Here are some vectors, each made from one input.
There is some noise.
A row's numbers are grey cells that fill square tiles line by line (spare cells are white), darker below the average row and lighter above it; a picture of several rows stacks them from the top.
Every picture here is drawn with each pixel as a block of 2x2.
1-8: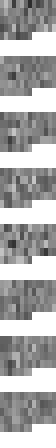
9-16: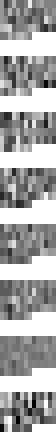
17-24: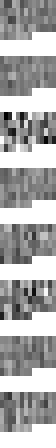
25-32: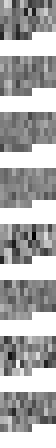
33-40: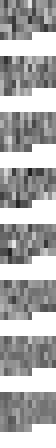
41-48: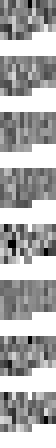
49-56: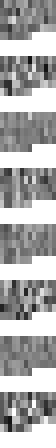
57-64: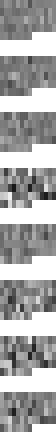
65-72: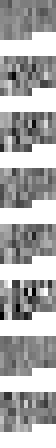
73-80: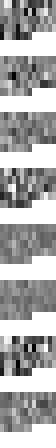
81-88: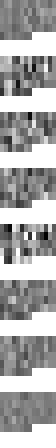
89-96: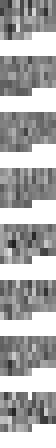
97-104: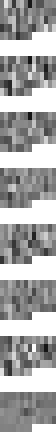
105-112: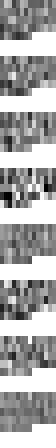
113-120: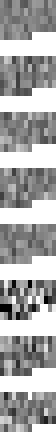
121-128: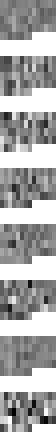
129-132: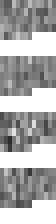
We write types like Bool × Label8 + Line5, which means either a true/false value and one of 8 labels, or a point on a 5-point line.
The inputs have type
List2(Bool × Line6).
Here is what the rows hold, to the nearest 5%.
All of them are lists of up to two items, each a point on a 6-point line and a true/false value: about 5% are empty, 35% hold one and 60% two.
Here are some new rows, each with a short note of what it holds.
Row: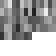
a list of one item
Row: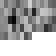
the empty list
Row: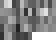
a list of one item
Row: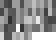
the empty list
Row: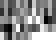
the empty list
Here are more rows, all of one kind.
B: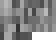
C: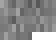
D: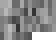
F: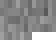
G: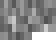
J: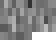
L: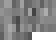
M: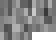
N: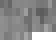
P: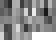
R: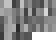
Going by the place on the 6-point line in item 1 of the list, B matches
J, L, M and P.
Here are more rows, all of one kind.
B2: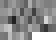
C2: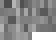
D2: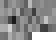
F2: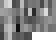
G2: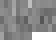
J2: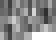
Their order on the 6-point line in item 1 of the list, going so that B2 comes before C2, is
B2, D2, C2, F2, G2, J2.
